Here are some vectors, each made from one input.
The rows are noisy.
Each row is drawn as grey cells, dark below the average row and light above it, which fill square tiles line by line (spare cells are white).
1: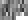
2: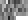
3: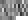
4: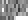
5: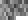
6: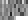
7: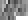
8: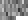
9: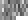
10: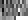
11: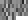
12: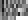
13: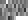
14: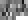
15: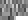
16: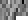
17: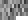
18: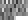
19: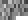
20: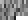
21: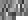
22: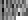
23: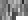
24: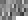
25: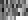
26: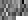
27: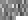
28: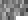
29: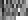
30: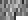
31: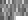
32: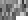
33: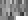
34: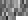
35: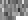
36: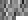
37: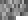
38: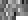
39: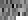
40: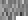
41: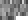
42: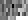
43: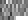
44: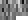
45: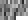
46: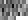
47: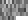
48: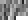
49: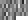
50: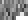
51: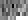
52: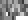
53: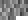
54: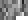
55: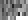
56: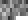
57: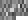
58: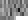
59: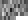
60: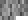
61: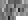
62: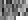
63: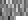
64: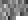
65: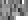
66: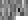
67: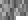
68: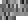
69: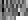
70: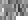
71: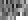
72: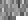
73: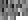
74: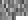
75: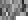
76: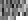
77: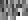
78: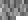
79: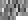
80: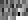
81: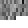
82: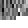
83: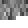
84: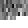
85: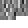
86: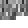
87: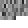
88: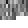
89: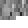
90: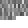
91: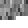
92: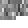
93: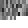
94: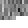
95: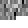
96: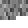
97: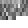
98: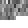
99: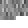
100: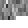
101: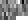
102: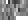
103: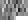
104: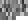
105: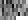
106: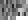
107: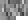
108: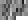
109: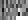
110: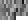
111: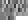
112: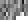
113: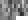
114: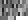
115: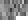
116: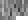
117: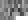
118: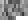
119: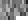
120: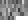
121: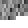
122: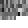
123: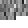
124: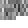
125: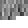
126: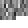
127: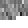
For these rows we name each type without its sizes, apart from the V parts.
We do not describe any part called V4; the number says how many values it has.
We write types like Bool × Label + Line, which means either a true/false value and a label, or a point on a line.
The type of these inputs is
Bool × Line × List(V4).
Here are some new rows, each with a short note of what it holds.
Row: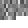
a point on a line and a true/false value, together with a list of two items
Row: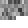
a point on a line and a true/false value, together with a list of one item
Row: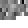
a point on a line and a true/false value, together with a list of two items
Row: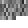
a point on a line and a true/false value, together with a list of two items
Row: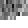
a point on a line and a true/false value, together with the empty list
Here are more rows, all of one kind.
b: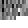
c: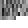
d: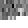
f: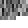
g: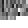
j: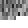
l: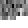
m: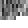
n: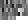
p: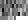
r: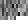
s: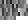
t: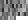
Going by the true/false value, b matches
g and n.
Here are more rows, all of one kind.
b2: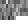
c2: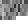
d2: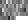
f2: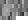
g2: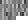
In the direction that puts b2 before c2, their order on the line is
b2, f2, d2, g2, c2.
